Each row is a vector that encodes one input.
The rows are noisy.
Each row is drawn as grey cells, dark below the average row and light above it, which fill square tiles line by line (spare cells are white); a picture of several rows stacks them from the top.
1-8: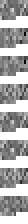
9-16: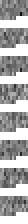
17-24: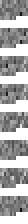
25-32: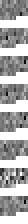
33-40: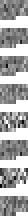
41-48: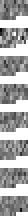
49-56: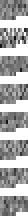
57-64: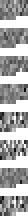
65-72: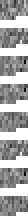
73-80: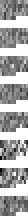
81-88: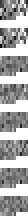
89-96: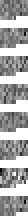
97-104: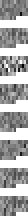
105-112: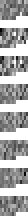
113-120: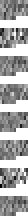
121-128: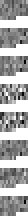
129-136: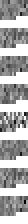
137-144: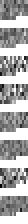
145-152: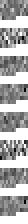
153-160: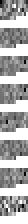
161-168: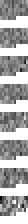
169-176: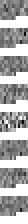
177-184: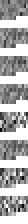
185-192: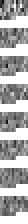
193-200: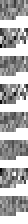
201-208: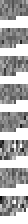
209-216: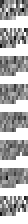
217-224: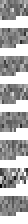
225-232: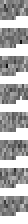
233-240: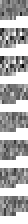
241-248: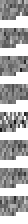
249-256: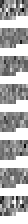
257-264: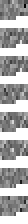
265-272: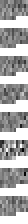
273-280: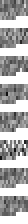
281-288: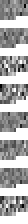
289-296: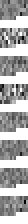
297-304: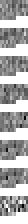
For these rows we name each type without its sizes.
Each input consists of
either a point on a circle, or a point on a line.
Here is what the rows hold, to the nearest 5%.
About 20% of them hold a point on a circle. The rest hold a point on a line.
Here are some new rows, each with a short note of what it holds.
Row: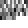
a point on a circle
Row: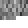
a point on a line
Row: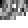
a point on a circle
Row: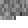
a point on a line
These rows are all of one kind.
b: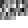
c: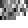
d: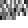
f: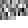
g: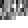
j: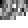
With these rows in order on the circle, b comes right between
f and g.
